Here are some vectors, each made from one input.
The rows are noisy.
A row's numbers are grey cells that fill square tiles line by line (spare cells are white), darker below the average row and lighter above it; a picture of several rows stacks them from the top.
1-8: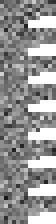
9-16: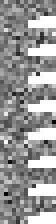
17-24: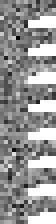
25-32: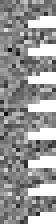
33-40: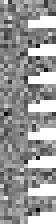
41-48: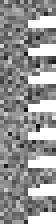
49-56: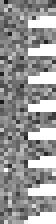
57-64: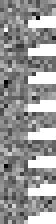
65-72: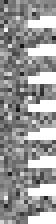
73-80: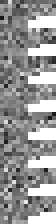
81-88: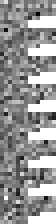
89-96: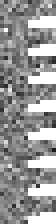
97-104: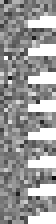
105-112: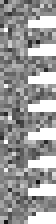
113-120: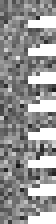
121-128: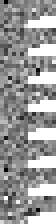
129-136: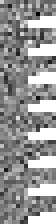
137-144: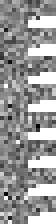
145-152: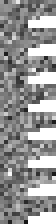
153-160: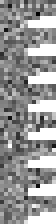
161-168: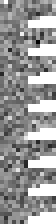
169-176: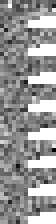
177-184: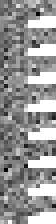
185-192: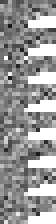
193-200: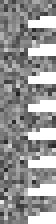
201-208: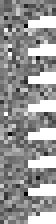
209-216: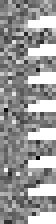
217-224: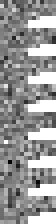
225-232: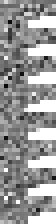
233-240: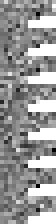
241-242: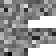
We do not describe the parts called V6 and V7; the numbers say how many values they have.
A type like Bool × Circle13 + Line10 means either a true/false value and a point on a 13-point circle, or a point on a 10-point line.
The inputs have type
(Bool × Bool × Bool × Bool + V6) × V7 + (Label10 + Line5) × Tree9.
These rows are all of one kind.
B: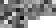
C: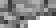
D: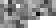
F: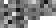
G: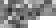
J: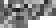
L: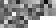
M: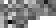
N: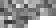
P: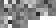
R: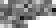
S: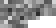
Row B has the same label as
G, R and S.
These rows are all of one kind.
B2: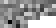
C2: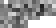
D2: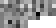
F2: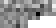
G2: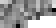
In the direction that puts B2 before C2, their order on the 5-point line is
B2, D2, G2, F2, C2.
